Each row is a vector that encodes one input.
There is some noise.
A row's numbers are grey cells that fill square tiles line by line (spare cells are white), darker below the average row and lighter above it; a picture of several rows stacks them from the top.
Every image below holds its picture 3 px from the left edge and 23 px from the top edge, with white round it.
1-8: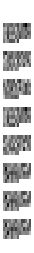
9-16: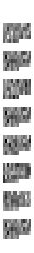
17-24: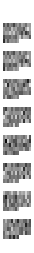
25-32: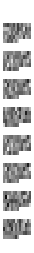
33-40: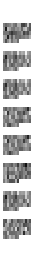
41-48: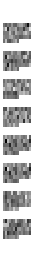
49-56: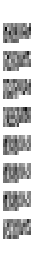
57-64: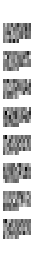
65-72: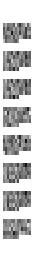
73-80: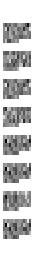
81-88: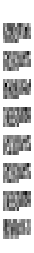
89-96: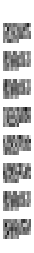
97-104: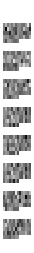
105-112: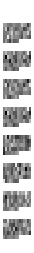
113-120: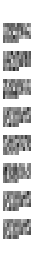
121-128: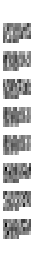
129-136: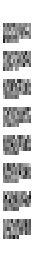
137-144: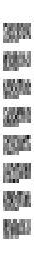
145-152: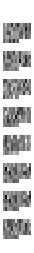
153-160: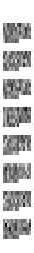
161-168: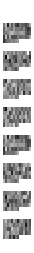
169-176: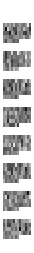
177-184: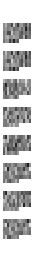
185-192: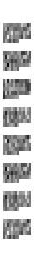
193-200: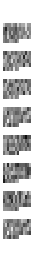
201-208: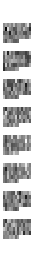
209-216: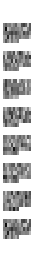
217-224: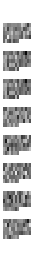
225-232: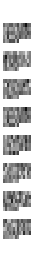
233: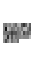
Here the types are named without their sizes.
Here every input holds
either a fixed value, or two labels, or three true/false values.
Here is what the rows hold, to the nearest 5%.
About 5% of them hold a fixed value. About 35% of them hold two labels. The rest hold three true/false values.
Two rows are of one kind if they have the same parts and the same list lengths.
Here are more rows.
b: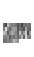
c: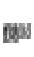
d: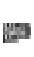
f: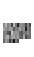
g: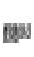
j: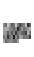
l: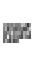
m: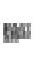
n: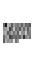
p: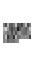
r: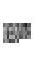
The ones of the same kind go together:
b, j, n, p
c, f, g, l, m, r
d

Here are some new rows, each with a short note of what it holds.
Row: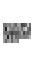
three true/false values
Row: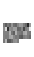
three true/false values
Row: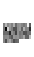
three true/false values
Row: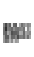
three true/false values
